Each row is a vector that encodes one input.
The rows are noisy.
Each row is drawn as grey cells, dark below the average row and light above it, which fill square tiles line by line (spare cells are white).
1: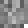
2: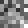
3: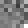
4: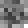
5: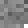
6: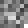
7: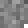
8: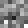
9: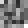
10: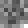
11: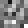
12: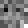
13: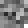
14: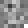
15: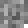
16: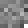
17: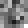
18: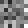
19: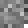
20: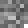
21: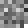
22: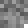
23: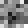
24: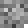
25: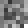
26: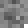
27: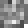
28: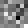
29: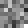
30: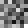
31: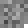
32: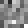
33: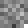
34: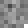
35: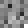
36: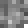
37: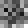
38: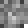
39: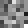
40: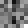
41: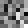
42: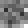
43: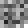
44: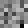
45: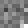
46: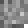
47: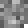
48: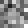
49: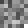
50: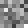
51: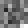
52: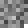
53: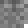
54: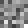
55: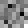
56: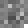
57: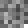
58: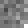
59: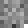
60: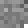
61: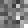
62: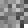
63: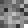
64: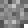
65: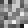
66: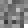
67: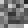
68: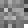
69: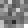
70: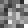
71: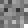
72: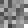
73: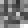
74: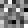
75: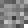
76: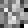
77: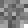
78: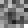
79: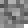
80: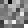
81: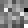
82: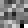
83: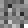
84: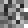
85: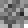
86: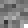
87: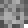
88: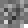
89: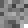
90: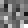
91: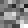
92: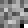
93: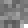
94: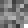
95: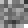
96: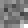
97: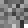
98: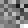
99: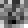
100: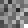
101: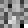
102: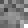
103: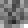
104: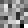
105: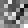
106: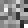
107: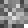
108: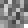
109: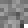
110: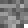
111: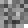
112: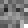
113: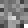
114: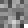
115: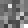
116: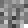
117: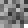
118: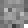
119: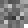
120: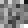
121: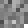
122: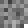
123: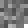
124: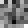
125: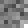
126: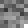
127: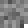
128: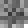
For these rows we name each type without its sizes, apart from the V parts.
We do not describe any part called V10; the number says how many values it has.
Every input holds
either a point on a circle, or a true/false value and a value of V10.
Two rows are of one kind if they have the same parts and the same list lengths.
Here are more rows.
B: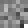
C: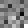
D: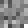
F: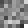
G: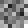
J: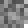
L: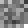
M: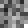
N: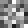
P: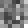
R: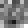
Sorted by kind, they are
B, C, D, G, J, L, M, P, R
F, N

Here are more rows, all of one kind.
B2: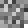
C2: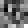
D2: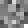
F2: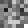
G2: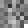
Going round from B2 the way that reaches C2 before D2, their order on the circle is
B2, C2, G2, D2, F2.
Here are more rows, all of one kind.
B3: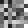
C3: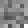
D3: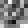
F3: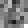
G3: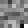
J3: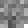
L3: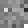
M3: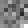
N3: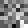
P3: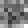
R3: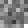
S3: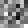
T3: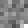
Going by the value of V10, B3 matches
G3, L3 and N3.
